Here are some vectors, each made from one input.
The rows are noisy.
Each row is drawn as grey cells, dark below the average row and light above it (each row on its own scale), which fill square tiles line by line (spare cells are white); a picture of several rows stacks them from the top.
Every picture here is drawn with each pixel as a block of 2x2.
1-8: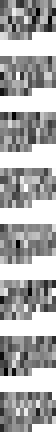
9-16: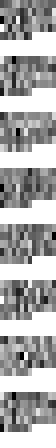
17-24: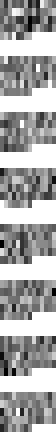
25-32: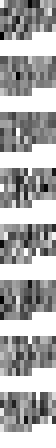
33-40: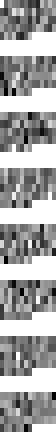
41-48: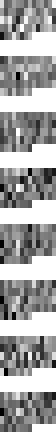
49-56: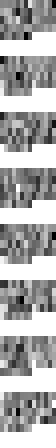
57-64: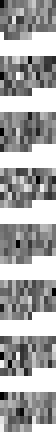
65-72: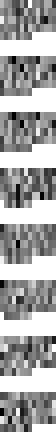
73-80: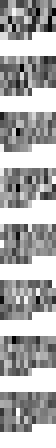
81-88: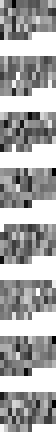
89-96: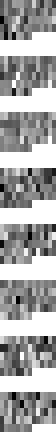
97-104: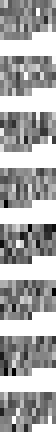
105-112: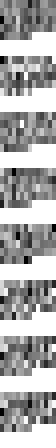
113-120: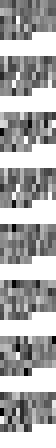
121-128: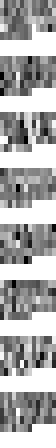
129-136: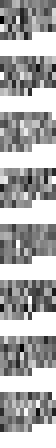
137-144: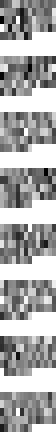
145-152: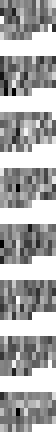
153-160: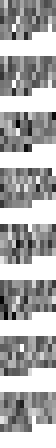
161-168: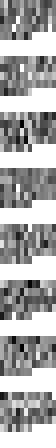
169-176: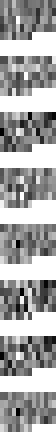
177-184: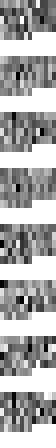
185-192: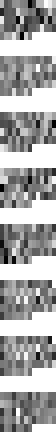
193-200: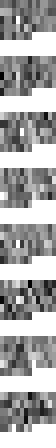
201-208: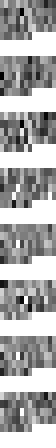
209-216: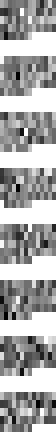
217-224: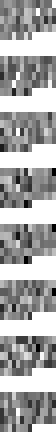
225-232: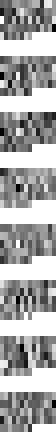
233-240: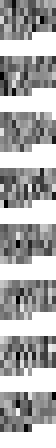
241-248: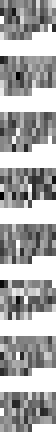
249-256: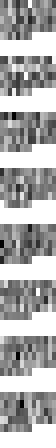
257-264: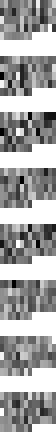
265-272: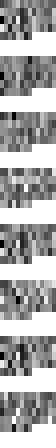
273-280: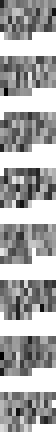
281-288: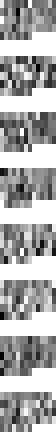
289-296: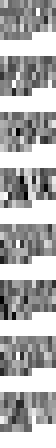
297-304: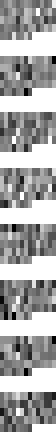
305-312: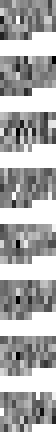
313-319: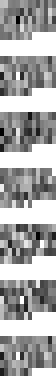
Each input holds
one of 11 labels, together with either a point on an 11-point circle, or a fixed value.
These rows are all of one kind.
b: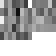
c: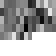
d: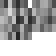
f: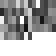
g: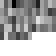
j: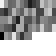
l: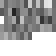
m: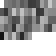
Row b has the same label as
d and l.
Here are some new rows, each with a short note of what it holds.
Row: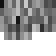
a point on an 11-point circle and one of 11 labels
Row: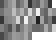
one of 11 labels
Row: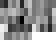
a point on an 11-point circle and one of 11 labels
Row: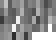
one of 11 labels
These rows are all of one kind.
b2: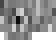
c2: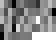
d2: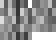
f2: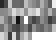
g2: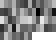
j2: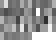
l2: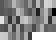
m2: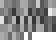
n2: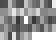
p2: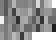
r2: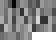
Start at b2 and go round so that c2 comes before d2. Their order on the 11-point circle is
b2, l2, p2, m2, r2, j2, c2, g2, d2, n2, f2.
